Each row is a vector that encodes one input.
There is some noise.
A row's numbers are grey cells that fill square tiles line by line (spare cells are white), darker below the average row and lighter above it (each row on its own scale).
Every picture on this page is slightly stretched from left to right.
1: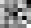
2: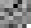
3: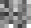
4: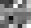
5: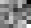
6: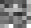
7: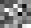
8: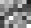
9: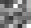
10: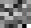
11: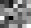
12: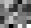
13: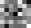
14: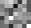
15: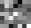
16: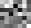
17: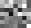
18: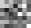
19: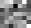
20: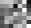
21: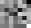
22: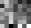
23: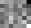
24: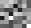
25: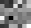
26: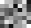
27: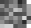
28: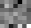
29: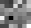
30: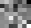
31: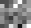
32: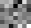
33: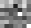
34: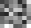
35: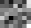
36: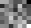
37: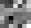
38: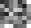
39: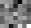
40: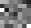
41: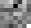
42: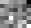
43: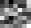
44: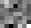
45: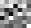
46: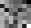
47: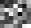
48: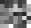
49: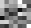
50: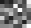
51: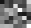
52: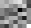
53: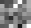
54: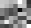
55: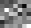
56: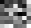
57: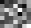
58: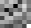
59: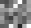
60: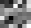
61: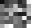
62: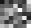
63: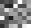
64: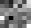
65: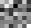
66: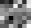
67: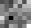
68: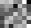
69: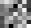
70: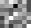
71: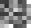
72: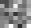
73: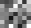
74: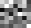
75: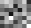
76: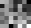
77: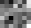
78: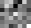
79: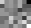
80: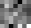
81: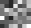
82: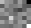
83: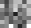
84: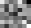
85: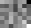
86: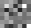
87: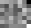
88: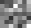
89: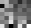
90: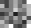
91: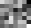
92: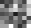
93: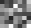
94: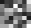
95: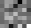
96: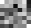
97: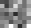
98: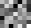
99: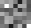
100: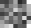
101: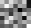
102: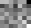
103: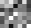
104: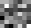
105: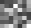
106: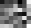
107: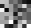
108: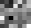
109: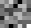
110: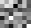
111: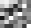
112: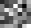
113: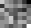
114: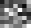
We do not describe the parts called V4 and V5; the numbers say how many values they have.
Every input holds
either a point on a 6-point line, or a true/false value, a value of V4 and a value of V5.
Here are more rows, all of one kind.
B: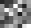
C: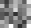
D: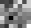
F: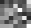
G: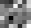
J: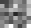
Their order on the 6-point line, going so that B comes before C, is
D, G, B, F, J, C.
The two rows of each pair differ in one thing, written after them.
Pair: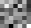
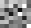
the value of V5
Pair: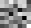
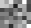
the value of V4
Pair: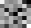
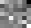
the value of V5
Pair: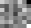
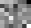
the value of V5
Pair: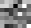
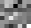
the value of V5
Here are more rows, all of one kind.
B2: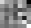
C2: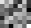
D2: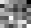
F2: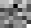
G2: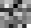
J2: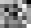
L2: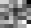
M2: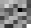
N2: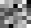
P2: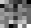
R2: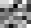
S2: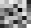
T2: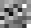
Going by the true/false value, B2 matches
D2, J2, L2 and P2.
